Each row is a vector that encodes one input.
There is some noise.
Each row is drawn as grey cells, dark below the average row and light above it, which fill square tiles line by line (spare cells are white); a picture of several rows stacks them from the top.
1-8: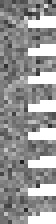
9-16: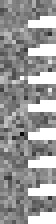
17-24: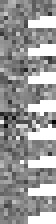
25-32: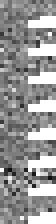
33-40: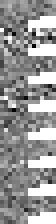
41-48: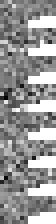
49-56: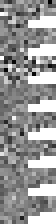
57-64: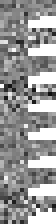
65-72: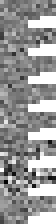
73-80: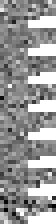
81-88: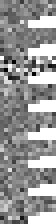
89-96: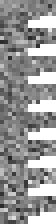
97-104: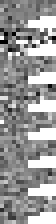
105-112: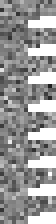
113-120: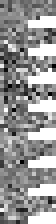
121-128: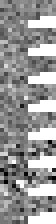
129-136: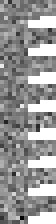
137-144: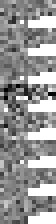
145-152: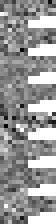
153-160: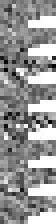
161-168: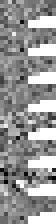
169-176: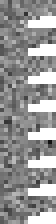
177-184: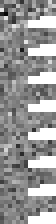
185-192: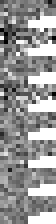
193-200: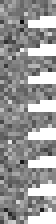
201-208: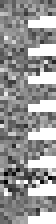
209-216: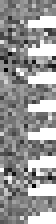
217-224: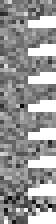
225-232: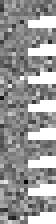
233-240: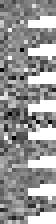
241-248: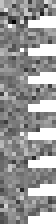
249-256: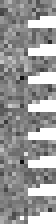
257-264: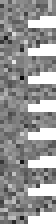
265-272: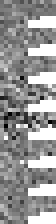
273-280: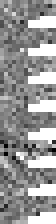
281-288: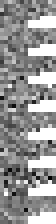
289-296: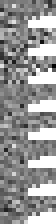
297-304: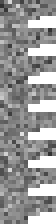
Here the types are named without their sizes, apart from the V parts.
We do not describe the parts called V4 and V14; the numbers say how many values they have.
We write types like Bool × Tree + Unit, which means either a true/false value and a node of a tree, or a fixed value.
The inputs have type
Line × (Line + Tree) × V14 + V4.
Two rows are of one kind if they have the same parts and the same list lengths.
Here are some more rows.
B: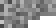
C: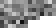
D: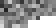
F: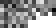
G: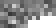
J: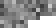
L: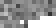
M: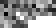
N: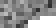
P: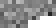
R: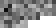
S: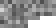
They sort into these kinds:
B, L, P, R, S
C, D, G, J, N
F, M

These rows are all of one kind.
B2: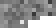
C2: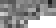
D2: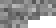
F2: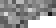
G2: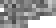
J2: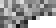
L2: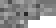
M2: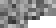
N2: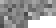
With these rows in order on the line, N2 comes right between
F2 and J2.
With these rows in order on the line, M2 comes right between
D2 and F2.
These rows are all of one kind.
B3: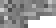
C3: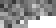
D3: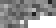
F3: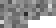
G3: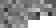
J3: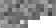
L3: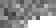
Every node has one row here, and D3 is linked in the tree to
G3 and L3.
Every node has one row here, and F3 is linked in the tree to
B3 and G3.
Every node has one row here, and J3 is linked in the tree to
C3.
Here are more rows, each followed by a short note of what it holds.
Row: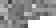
a point on a line, a node of a tree and a value of V14
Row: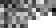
a value of V4
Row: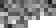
a point on each of two lines and a value of V14
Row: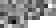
a point on a line, a node of a tree and a value of V14
